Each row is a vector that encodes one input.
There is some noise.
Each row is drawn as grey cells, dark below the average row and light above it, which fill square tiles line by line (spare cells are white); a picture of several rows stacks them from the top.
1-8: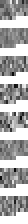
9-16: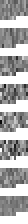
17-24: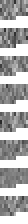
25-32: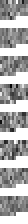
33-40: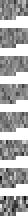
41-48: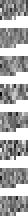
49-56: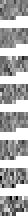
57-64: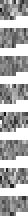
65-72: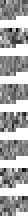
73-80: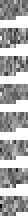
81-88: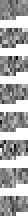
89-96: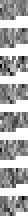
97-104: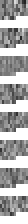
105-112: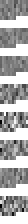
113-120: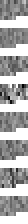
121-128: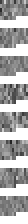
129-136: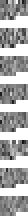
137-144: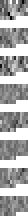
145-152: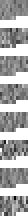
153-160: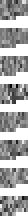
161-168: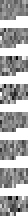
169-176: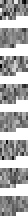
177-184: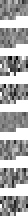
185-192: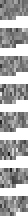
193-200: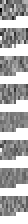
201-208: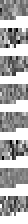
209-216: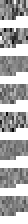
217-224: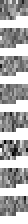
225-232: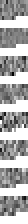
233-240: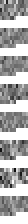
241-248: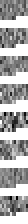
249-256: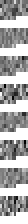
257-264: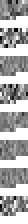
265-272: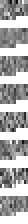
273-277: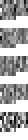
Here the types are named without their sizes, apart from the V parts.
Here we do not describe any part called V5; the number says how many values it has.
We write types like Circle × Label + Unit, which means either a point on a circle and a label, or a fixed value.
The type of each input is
List(Line × V5).
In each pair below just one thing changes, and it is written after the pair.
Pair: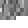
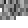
the place on the line in item 1 of the list
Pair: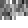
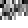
the value of V5 in item 1 of the list
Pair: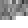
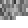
the value of V5 in item 1 of the list
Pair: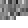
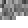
the value of V5 in item 1 of the list
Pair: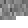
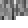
the place on the line in item 1 of the list
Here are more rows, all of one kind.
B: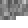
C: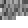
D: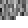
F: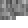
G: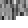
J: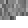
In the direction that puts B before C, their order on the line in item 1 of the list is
G, D, F, B, J, C.
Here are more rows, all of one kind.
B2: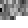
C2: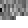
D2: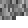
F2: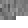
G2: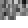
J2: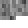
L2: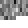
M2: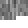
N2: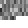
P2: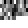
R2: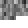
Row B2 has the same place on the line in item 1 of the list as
F2, L2 and R2.
